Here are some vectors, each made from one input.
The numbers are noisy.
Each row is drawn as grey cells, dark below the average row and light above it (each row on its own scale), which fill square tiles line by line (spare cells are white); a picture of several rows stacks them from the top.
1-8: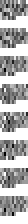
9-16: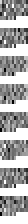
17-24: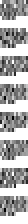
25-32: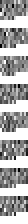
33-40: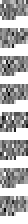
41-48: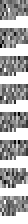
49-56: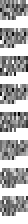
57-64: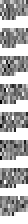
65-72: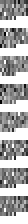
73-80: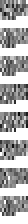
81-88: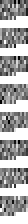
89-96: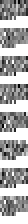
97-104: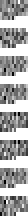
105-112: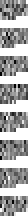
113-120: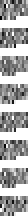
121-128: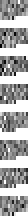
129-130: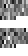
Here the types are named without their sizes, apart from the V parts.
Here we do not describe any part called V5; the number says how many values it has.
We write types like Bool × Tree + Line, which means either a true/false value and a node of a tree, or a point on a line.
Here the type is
Bool × (Line + V5).
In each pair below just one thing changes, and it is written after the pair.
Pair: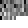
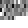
the true/false value
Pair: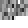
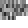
the value of V5
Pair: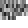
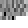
the value of V5
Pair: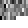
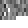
the value of V5
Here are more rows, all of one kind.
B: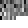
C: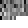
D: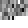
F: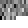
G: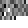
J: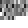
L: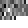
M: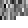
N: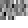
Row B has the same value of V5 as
C and J.
